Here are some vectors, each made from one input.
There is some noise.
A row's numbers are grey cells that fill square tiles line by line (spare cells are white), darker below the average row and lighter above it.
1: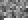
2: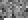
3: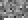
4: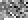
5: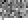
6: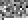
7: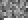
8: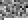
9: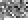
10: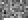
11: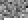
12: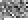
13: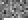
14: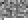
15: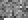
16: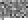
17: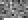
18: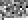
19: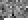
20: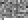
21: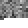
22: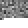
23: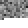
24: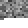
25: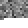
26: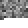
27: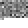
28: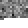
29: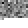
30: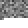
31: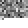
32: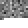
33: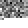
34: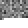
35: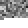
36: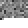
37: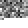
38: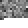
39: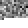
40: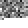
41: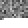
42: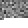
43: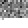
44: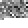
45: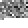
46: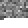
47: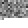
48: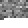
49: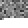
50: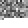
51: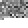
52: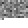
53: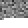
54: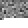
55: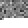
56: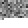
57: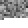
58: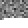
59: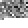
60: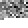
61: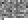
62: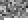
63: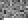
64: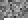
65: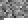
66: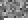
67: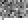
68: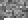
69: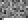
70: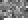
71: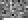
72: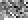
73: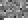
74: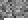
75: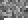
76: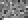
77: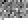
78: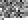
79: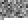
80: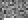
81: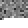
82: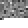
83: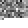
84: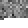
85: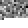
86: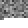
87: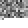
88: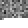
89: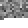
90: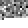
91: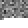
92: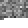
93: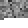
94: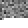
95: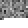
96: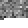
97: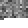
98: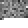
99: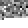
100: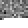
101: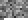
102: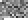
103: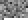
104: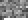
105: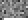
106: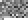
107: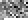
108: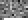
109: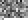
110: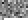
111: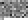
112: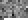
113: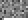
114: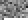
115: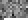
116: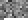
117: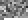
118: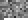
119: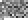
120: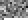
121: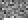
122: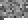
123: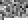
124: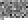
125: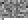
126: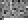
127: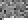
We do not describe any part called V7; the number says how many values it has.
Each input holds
either a node of a 13-node tree, or a true/false value and a value of V7.
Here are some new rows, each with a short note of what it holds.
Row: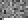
a true/false value and a value of V7
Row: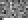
a true/false value and a value of V7
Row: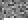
a true/false value and a value of V7
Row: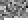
a node of a 13-node tree
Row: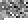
a node of a 13-node tree
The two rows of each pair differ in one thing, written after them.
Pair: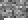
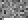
the true/false value
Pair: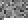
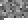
the true/false value
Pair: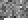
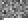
the true/false value
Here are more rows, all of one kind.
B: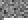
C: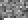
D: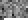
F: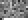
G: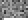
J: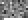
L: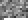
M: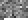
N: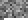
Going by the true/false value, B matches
F, G and J.
